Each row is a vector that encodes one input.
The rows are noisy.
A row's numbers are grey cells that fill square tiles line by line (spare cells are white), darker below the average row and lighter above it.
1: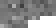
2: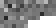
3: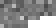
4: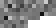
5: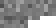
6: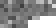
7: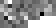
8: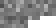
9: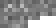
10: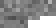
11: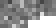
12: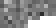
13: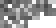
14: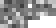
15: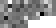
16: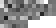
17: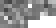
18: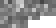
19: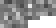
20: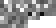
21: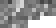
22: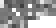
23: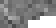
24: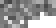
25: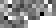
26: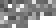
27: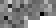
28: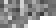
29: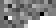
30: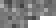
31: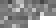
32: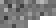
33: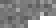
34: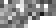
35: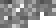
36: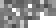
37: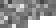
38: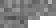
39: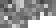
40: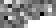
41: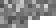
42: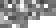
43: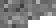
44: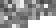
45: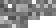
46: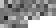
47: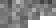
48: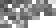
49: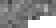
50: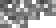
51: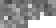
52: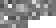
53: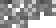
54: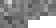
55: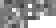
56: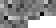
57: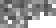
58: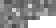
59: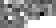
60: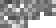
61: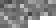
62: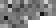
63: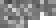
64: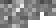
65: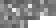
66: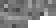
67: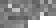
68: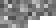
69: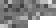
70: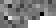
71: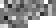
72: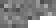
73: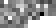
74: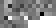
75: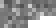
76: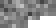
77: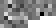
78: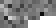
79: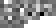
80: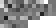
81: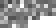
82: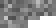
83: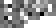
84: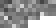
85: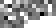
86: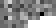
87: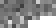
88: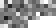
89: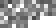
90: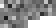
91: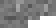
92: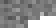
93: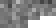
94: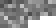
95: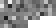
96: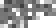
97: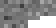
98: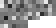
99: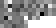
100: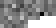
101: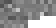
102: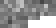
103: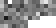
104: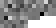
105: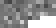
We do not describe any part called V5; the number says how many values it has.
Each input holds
one of 4 labels, together with either a point on a 6-point line, or a value of V5.
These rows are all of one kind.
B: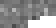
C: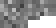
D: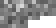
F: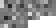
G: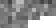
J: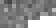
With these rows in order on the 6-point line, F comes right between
B and G.
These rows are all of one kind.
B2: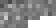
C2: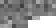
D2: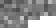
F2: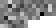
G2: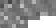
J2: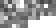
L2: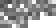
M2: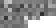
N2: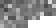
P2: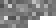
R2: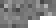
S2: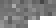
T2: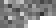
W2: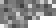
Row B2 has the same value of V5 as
F2, N2, S2 and W2.
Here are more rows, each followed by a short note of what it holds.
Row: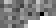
one of 4 labels and a value of V5
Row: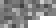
one of 4 labels and a point on a 6-point line
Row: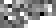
one of 4 labels and a point on a 6-point line
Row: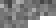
one of 4 labels and a point on a 6-point line
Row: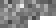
one of 4 labels and a point on a 6-point line
